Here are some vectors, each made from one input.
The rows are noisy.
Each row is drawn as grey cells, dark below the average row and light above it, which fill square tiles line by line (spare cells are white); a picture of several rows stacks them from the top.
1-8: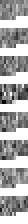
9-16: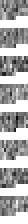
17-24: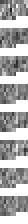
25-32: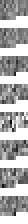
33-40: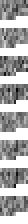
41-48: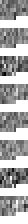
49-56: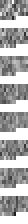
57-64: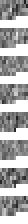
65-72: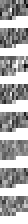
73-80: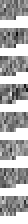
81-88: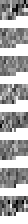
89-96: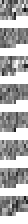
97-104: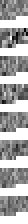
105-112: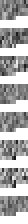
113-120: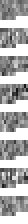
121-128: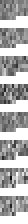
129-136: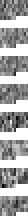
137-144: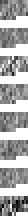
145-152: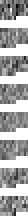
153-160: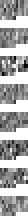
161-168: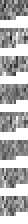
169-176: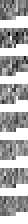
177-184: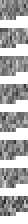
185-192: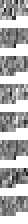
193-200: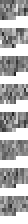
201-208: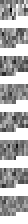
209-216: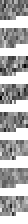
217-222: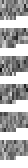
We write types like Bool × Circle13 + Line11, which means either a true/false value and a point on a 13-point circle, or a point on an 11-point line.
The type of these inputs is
Line9.
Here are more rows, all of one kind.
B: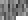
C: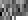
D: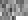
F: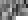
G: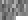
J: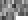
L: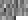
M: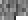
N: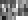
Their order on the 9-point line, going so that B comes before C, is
J, N, D, G, B, M, L, C, F.
